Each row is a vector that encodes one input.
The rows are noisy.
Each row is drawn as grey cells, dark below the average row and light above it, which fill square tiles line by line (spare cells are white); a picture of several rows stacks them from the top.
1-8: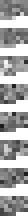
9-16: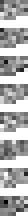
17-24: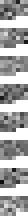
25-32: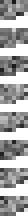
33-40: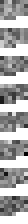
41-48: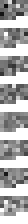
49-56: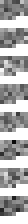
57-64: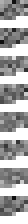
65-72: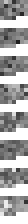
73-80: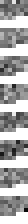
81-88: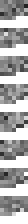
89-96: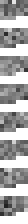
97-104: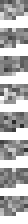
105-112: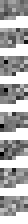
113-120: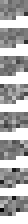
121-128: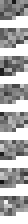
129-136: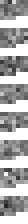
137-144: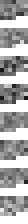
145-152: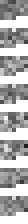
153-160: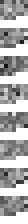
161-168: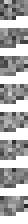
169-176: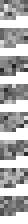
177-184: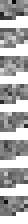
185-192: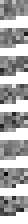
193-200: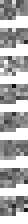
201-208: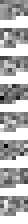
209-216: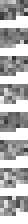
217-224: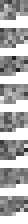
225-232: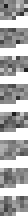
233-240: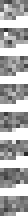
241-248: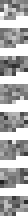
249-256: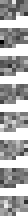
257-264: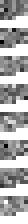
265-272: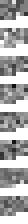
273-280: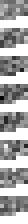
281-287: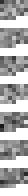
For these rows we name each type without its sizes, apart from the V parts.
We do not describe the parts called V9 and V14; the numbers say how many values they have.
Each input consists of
three true/false values and a value of V9, together with either a point on a line, or a value of V14.
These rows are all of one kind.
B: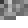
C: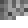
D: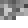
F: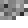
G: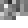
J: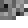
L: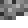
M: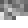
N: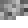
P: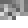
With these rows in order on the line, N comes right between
B and C.
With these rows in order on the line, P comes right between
D and M.
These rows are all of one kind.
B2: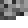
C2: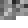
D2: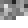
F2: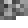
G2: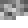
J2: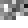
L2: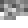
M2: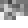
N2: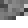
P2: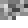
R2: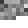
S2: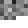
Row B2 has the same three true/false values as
C2, F2, P2 and S2.
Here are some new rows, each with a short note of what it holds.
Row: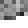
a point on a line, three true/false values and a value of V9
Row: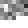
a point on a line, three true/false values and a value of V9
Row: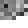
a point on a line, three true/false values and a value of V9
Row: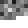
a point on a line, three true/false values and a value of V9
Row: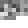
a point on a line, three true/false values and a value of V9
